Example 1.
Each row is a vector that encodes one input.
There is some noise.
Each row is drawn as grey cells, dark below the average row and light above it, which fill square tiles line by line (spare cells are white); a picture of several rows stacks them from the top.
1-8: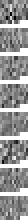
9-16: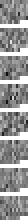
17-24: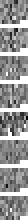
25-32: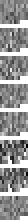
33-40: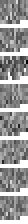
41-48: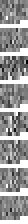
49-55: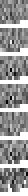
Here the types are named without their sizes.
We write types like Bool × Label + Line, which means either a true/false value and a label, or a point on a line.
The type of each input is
List(Line).
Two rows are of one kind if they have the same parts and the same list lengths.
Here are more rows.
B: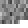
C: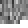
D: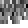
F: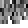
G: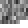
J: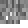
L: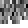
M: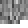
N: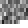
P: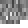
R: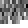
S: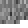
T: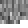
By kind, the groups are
B, G, N, S
C, J, M, P, T
D, F, L, R

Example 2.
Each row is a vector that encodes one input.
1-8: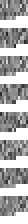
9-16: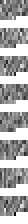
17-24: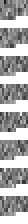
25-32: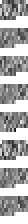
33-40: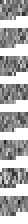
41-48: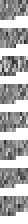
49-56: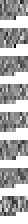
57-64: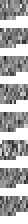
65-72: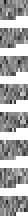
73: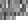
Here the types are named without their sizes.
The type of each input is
List(Line).
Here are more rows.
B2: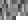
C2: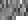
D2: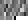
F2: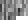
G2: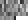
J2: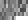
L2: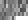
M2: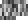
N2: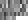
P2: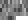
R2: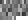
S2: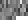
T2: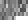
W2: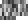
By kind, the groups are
B2, C2, D2, F2, G2, P2, S2
J2, L2, N2, R2, T2
M2, W2

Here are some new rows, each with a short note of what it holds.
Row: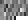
a list of two items
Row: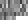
a list of one item
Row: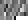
a list of two items
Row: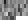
a list of two items
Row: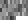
a list of two items
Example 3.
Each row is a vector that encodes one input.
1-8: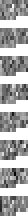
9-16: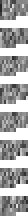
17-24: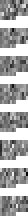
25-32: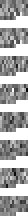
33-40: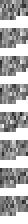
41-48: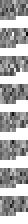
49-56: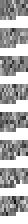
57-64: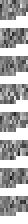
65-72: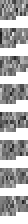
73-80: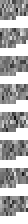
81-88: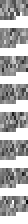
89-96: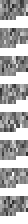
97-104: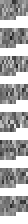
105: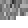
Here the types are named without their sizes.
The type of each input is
Bool × (Tree + Unit).
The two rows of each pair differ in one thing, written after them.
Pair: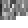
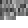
the true/false value
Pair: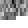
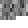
the true/false value
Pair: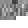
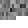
the true/false value
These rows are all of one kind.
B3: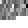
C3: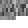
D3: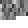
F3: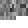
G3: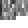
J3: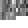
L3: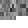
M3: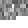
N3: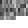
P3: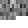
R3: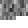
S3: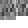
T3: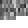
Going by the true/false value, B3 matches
G3 and M3.
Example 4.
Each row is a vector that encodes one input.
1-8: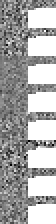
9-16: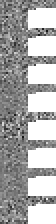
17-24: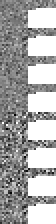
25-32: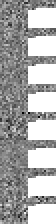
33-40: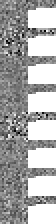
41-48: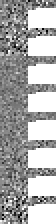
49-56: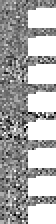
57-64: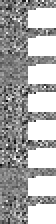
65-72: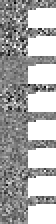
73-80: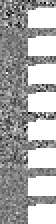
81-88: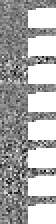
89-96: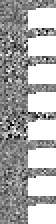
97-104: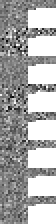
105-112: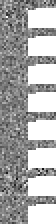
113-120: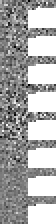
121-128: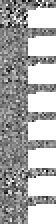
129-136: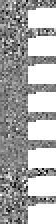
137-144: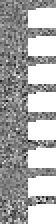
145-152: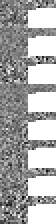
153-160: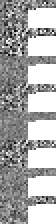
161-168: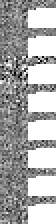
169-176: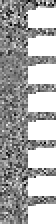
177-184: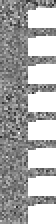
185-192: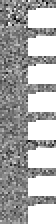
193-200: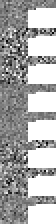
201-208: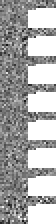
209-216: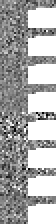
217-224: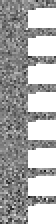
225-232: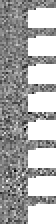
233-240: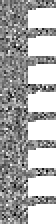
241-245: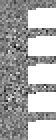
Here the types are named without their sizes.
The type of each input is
Circle + Tree + Unit.
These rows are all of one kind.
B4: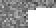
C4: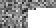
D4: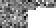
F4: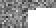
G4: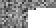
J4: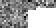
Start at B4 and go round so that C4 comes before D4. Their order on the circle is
B4, F4, C4, D4, G4, J4.
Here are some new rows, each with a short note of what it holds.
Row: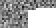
a fixed value
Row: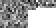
a fixed value
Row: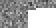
a fixed value
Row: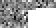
a node of a tree
